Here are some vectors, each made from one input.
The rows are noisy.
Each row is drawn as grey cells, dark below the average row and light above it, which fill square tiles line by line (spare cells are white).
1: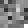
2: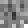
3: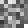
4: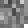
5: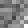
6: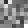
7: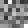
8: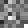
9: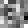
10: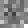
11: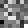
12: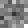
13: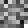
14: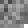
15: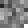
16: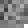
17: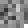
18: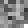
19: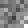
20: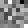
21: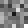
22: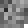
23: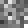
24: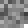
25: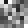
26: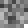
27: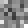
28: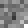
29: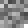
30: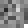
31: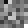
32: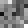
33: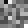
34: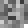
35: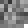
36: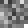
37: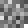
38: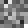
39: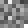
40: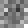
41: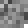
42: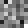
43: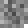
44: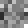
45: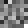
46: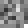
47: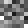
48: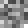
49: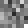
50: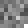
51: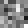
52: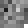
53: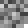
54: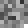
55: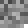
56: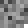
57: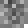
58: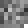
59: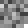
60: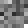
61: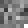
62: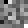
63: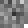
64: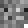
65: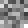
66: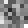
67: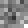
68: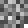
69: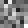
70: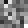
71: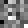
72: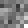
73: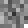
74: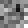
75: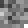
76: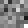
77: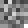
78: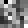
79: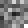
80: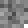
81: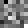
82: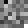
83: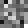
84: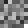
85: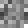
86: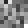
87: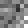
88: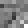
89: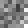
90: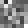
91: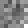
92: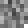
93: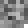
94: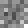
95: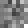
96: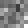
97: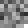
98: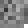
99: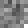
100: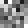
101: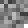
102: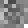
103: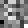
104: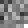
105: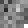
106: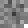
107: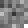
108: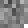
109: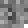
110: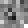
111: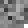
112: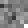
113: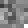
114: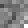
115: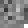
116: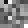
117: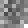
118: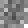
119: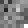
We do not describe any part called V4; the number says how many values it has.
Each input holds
either a true/false value and a value of V4, or a list of up to two points on a 5-point line.
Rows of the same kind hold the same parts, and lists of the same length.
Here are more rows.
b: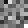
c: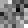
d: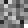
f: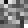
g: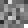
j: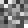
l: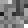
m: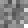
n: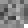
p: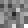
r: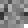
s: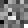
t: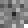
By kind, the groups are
b, d, f, g, j, s
c, l
m, p, t
n, r

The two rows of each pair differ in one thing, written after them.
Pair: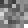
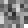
the place on the 5-point line in item 2 of the list
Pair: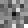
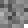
the place on the 5-point line in item 1 of the list
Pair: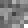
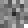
the place on the 5-point line in item 1 of the list
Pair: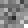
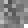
the place on the 5-point line in item 1 of the list
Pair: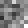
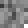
the place on the 5-point line in item 2 of the list
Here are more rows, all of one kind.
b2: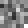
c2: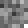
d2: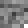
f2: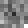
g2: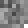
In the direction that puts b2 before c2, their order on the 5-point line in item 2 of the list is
b2, g2, c2, f2, d2.
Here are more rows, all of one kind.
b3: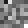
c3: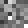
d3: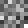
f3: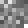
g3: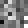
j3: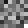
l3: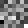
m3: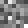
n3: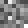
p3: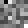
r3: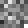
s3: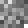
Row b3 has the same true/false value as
j3 and p3.
